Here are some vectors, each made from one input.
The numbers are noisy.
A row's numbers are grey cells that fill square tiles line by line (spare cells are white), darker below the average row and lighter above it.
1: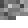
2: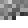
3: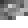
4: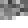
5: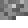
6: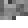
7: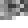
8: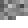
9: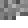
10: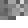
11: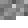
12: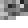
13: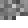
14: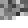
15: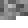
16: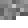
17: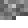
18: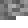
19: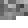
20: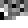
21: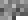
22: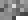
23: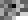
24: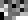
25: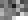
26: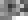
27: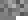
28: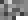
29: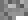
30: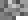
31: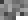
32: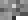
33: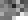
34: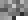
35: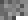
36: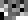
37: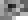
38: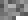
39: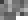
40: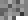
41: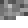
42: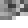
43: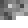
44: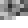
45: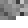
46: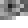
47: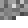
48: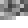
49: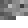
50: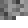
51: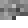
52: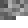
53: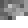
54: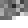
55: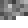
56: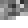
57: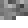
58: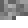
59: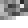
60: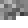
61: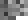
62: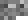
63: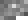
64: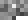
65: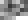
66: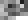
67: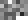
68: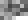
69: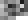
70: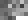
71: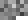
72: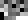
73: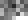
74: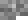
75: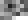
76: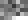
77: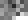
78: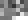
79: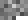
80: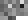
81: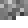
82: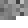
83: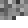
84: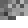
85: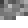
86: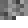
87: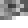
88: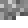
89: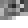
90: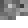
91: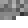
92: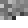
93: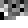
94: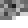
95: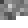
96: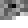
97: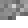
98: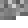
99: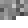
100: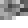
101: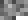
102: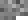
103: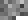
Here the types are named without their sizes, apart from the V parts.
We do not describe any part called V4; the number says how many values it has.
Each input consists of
a list of items, each a true/false value and a value of V4.
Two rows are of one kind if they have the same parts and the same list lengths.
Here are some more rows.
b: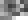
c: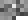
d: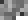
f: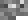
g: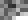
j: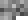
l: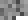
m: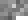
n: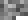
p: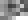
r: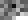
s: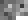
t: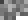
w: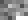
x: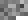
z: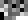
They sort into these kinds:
b, g, p, r
c, d, f, j, l, m, n, s, t, w, x
z

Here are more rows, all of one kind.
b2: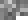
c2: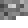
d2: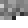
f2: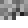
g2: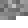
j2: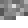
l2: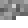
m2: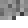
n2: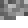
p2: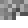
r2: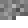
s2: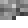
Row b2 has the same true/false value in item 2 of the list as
c2 and g2.
